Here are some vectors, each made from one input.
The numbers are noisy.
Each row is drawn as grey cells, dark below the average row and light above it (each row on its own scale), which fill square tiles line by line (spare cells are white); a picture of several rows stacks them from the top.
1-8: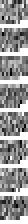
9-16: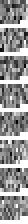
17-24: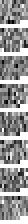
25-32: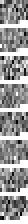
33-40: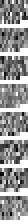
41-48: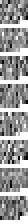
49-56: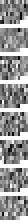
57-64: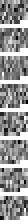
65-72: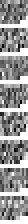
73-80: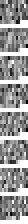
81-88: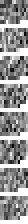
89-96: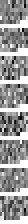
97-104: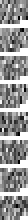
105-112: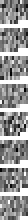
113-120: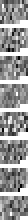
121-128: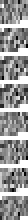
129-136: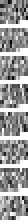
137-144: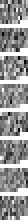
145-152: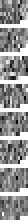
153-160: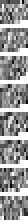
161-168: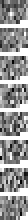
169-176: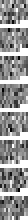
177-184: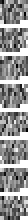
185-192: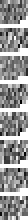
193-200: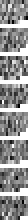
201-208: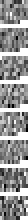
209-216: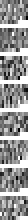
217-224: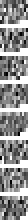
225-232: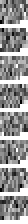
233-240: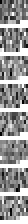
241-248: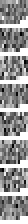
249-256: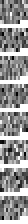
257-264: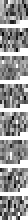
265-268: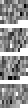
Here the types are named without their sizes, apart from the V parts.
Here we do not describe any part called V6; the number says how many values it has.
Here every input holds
a value of V6, together with either a label, or four true/false values.
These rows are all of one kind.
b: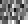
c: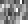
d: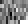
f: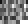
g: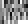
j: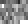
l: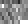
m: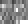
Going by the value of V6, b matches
j and l.
